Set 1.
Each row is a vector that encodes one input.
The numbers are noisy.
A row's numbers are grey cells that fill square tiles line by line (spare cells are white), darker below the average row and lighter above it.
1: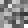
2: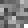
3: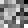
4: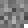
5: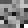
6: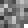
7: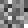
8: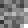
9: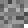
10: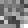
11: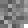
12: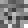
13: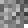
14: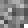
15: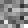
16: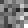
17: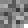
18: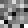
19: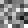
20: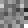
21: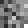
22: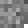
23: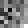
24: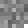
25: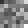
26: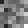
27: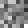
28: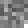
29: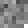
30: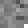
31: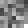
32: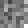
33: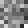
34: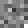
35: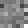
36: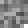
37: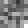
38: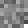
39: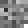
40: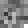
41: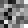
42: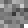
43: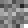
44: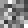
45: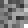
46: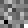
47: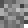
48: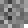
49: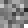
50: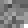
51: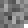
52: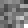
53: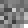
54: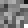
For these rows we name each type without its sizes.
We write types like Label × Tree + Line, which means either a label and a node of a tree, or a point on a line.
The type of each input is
Bool × Bool × Bool × Bool.
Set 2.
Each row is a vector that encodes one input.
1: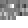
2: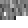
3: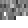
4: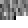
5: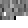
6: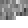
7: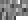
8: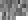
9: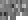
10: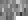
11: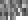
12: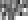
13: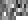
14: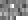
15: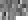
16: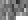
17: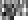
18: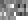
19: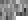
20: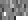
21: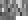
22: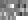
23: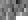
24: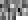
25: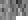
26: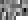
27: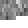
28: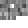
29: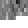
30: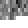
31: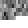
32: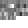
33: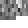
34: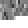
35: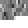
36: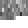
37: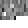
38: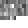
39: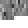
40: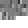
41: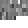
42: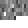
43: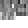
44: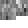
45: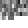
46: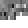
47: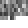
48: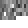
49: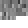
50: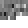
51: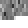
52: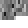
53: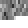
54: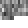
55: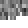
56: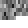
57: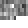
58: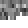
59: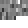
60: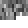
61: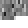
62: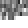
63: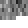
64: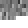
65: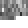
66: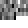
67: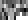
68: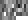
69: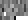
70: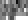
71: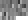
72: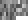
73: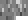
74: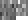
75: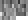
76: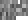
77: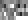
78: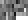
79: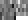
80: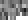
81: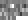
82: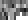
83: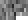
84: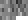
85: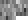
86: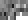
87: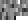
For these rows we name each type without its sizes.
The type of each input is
Bool × Bool × Bool.
